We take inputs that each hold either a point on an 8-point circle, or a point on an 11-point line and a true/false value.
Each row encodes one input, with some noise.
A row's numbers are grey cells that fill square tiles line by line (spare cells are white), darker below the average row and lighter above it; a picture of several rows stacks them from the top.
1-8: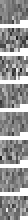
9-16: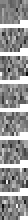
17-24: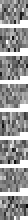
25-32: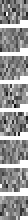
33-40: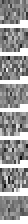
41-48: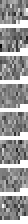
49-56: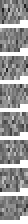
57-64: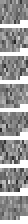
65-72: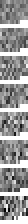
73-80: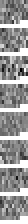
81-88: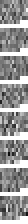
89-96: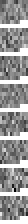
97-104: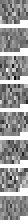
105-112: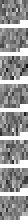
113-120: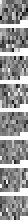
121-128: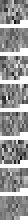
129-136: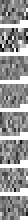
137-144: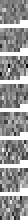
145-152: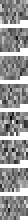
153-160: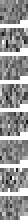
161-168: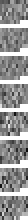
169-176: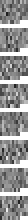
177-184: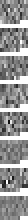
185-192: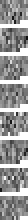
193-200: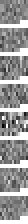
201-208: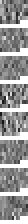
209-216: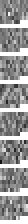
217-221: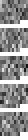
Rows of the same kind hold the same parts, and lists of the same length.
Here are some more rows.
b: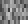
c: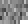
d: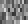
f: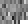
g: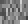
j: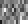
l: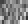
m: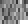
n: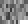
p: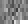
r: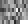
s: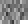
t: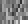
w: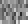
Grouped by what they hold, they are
b, g, l, m, r
c, d, f, j, n, p, s, t, w

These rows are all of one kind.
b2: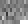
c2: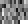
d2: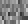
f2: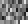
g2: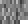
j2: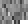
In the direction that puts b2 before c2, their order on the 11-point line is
b2, c2, f2, j2, g2, d2.
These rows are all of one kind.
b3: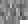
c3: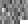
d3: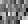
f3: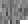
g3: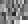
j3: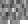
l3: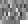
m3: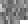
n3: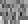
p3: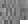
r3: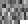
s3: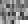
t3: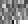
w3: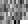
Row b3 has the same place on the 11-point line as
l3, n3, s3 and t3.
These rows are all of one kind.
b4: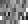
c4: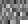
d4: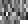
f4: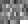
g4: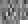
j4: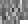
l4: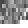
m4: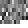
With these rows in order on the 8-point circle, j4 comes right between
d4 and g4.
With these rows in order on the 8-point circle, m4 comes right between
b4 and f4.
